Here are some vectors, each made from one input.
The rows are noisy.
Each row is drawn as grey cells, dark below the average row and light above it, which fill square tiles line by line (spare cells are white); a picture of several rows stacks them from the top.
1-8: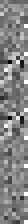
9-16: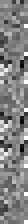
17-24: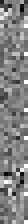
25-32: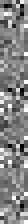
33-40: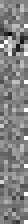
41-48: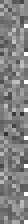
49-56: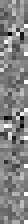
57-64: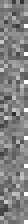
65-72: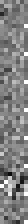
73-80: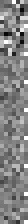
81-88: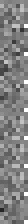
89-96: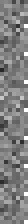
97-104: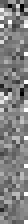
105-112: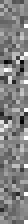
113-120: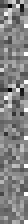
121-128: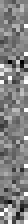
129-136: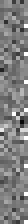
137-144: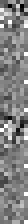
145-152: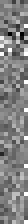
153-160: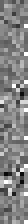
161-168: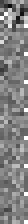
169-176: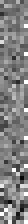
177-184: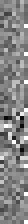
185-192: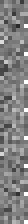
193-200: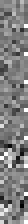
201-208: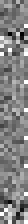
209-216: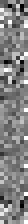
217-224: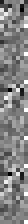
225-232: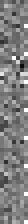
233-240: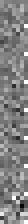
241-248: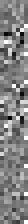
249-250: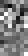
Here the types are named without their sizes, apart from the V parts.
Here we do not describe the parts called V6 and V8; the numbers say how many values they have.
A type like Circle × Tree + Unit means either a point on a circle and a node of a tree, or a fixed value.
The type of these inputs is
Bool × (Line + V8) + V6.
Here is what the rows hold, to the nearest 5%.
About 80% of them hold a true/false value, together with either a point on a line, or a value of V8. The rest hold a value of V6.
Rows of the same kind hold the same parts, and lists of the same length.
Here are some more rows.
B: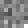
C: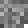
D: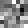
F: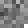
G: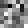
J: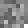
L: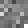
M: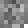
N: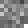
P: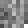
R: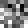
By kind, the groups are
B, F, J, M, P
C, L, N
D, G, R

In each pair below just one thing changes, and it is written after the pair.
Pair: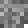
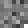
the true/false value
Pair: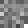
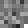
the true/false value
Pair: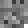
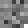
the value of V8
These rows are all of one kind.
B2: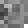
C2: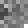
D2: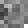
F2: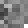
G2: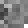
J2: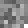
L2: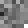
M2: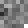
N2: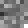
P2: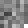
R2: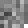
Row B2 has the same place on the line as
D2, F2 and G2.
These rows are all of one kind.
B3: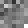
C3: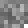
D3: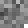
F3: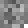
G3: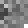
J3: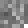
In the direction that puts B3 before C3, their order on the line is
B3, F3, D3, C3, J3, G3.
